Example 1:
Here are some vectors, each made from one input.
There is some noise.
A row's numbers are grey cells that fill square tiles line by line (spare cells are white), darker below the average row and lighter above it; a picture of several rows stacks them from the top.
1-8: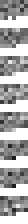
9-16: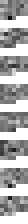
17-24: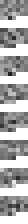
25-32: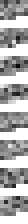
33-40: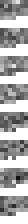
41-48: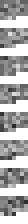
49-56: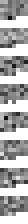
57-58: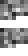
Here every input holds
a point on a 6-point line and four true/false values.
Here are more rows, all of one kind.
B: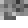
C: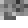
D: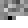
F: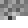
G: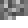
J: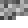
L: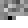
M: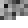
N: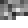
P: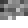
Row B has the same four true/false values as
C, D, F and L.
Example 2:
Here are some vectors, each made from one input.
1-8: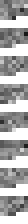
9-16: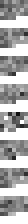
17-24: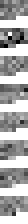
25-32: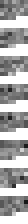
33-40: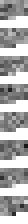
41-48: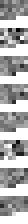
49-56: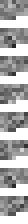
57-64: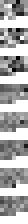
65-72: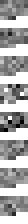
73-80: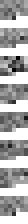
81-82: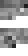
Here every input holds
either a point on a 5-point line, or four true/false values.
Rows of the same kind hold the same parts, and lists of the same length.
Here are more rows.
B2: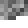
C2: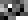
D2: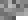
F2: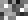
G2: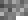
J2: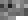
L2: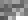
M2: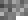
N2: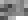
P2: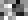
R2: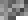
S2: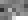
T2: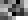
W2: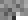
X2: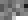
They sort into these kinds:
B2, D2, G2, J2, L2, M2, N2, R2, S2, W2, X2
C2, F2, P2, T2

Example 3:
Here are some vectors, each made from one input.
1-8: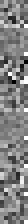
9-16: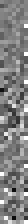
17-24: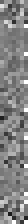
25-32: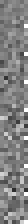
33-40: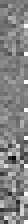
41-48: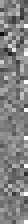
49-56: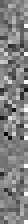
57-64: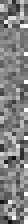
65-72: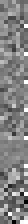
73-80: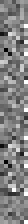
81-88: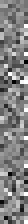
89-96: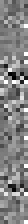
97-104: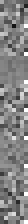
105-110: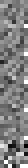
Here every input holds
a true/false value, together with either a fixed value, or a node of an 11-node tree.
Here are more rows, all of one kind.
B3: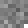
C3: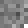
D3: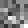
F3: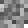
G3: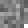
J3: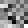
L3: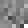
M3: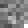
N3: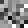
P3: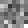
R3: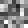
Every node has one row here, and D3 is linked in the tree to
M3 and N3.
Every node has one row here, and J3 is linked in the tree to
F3.
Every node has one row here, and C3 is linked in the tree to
B3.
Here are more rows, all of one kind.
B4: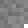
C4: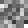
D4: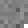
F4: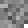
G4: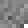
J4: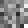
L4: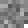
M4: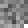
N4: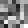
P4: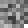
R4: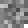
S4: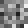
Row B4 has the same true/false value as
M4 and N4.
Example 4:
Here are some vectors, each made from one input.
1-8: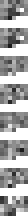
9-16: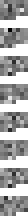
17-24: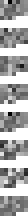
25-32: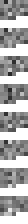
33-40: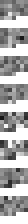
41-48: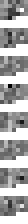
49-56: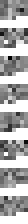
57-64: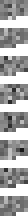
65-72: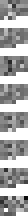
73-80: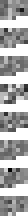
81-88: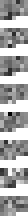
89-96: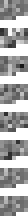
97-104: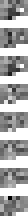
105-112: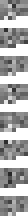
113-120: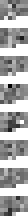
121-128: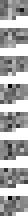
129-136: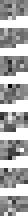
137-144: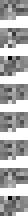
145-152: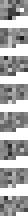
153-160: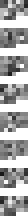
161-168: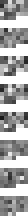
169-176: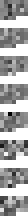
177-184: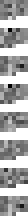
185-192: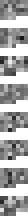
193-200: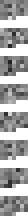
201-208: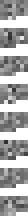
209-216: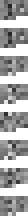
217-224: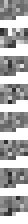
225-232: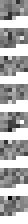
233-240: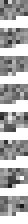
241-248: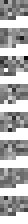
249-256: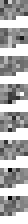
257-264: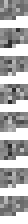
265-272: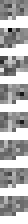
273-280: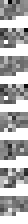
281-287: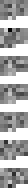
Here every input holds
either a point on a 6-point line, or four true/false values.
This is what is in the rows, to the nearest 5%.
About 10% of them hold a point on a 6-point line. The rest hold four true/false values.
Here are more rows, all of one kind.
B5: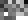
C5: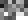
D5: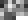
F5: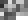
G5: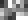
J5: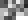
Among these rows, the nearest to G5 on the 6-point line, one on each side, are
D5 and J5.
